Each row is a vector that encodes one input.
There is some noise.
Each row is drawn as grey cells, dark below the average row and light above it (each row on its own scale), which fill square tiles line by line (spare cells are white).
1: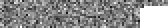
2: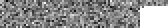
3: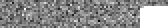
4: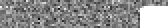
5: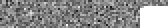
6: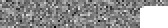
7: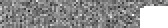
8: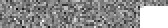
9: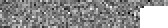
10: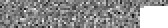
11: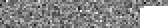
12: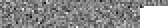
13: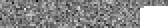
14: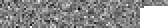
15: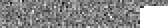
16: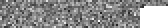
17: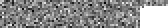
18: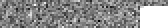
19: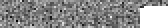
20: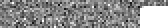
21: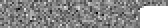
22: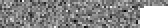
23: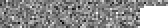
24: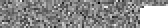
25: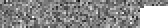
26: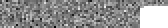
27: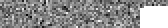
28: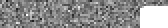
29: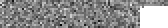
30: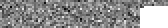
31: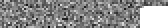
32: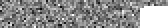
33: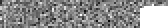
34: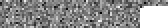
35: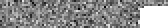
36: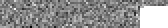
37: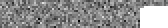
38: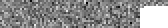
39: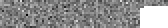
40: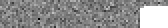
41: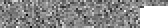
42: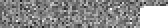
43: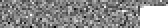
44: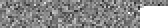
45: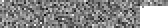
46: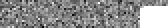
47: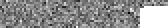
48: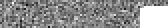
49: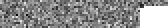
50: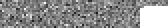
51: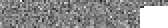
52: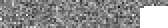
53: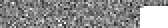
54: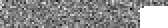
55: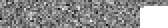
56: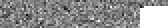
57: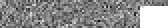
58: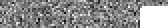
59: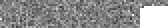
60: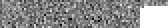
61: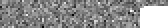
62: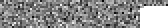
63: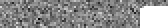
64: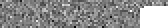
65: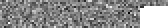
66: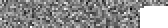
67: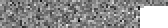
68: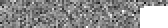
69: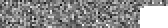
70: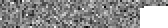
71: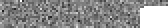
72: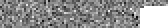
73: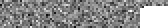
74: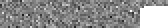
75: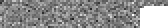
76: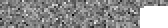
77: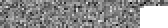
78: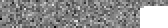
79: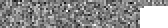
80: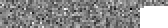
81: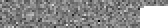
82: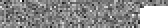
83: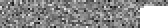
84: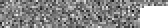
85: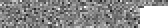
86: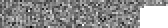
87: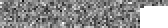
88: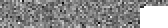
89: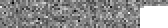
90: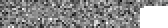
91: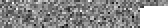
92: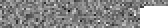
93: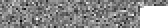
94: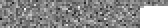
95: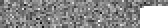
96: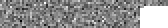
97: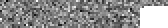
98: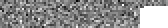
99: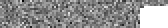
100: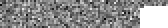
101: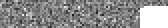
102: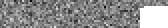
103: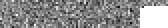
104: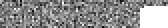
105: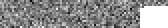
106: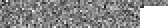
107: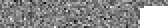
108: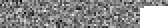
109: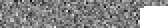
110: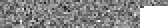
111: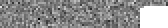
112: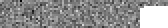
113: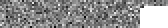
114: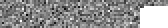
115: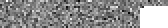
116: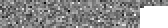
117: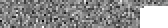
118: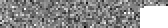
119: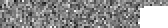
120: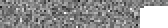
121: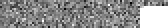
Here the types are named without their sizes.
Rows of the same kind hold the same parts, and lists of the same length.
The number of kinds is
2.
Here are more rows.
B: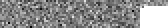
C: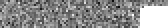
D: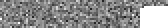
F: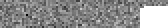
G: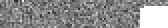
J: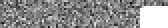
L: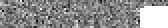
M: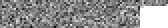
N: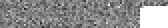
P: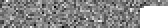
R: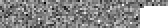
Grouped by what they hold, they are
B, C, D, L, M
F, G, J, N, P, R

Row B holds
a point on a line and a node of a tree.
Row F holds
a node of each of two trees.
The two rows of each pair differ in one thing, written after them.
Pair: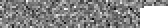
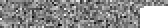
the place on the line
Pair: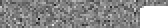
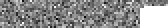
the node of the tree
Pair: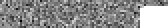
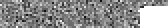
the node of the tree
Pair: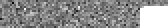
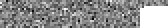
the node of the tree
